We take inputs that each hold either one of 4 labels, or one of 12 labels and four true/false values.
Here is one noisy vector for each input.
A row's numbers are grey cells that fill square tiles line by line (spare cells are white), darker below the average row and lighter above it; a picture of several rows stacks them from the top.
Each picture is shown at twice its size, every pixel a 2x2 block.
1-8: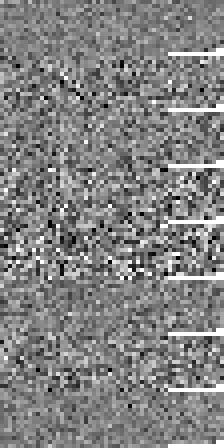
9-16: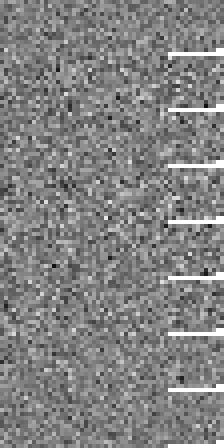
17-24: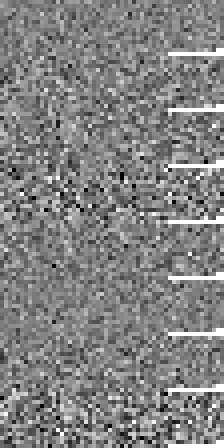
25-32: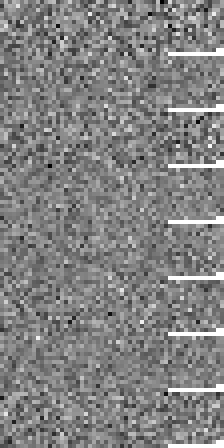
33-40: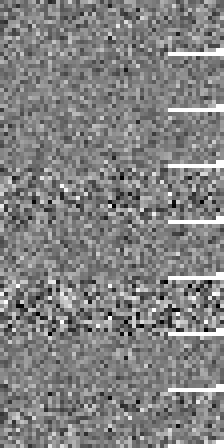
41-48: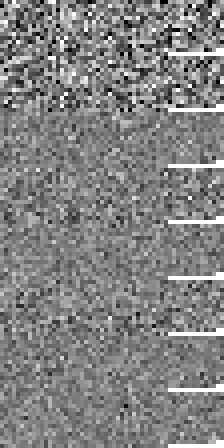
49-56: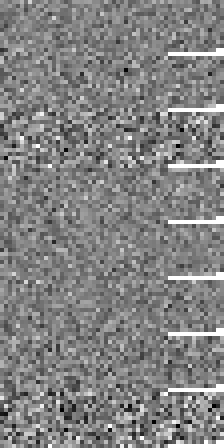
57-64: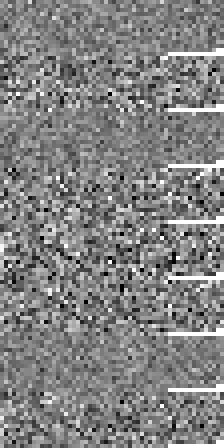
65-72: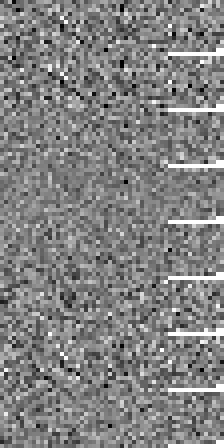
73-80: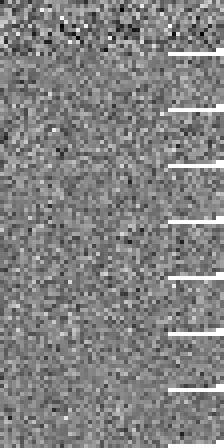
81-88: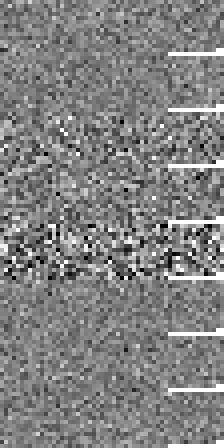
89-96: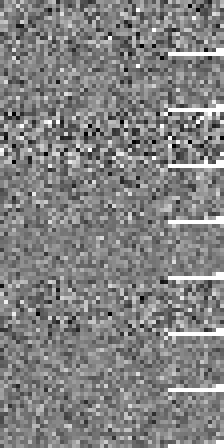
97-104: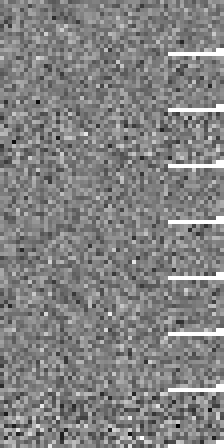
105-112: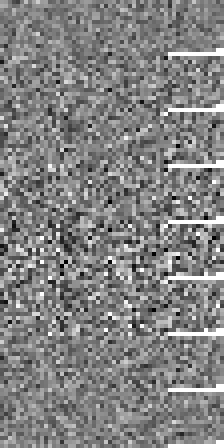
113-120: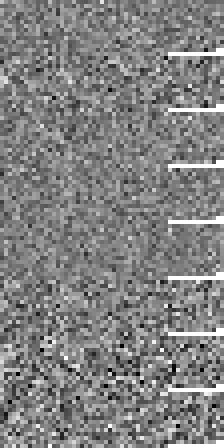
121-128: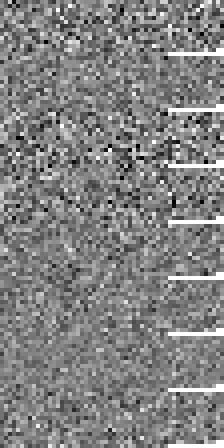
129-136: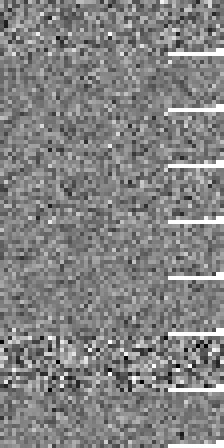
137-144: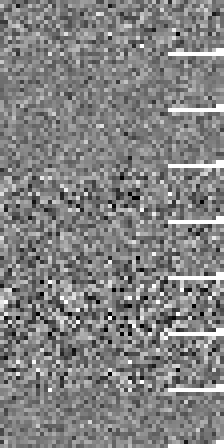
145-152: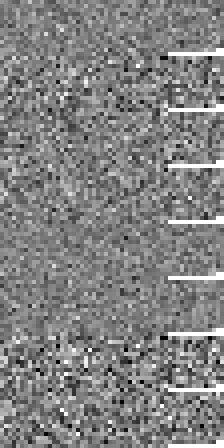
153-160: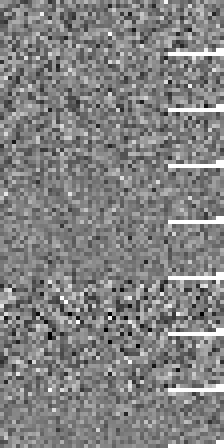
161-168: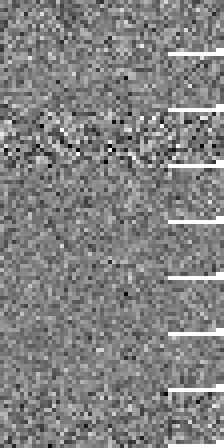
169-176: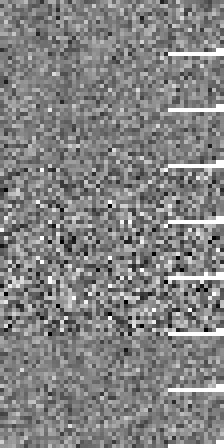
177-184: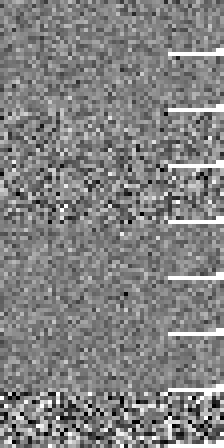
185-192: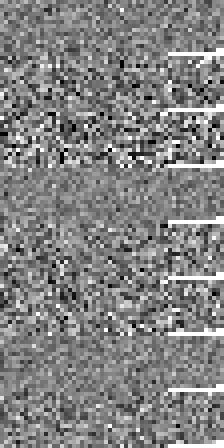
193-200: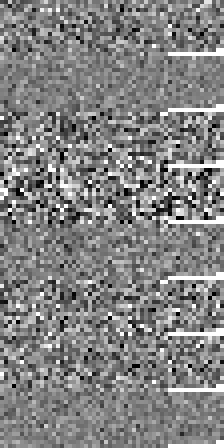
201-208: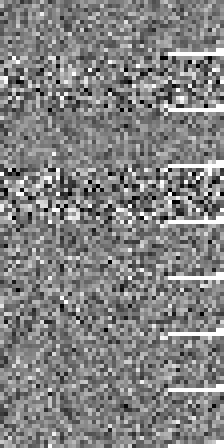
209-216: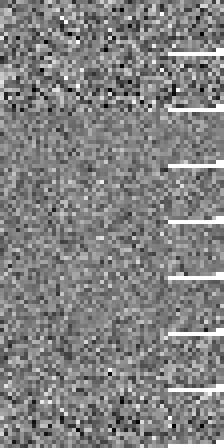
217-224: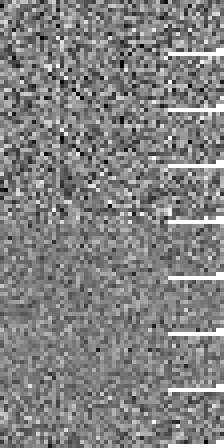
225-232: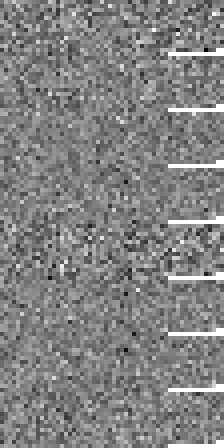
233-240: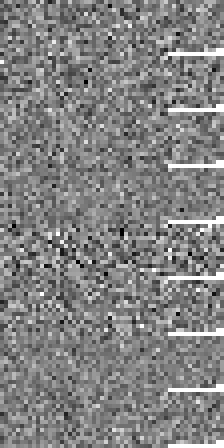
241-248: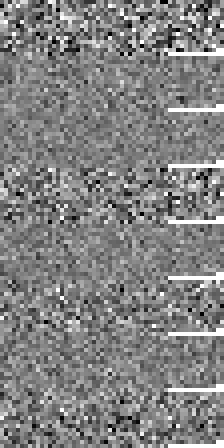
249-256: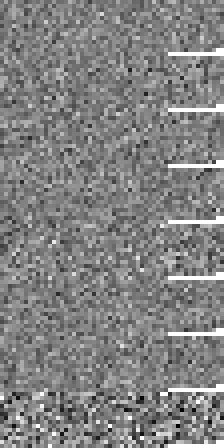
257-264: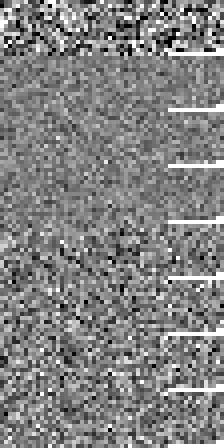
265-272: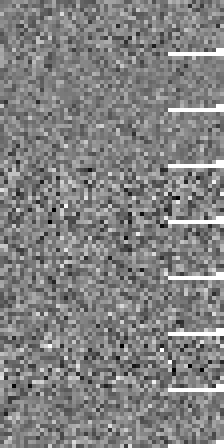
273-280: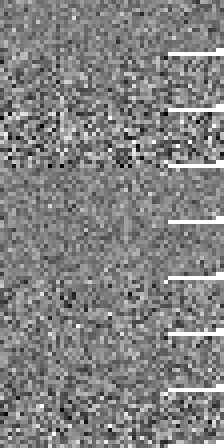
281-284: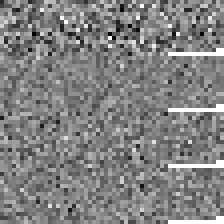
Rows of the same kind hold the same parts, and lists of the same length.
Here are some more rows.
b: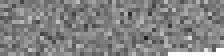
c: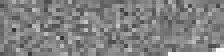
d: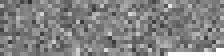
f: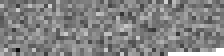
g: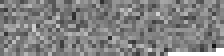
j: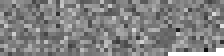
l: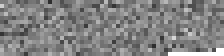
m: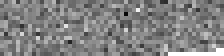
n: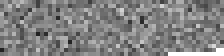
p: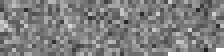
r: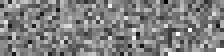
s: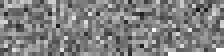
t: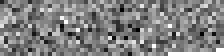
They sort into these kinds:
b, c, d, f, g, j, l, m, n, p, r, s
t

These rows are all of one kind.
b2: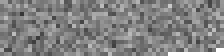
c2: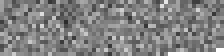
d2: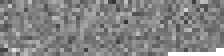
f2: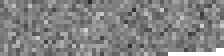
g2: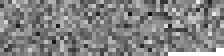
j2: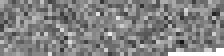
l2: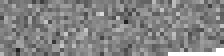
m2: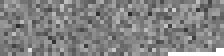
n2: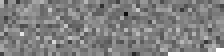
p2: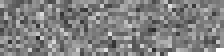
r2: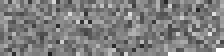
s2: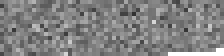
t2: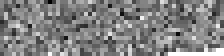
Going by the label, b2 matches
p2 and r2.
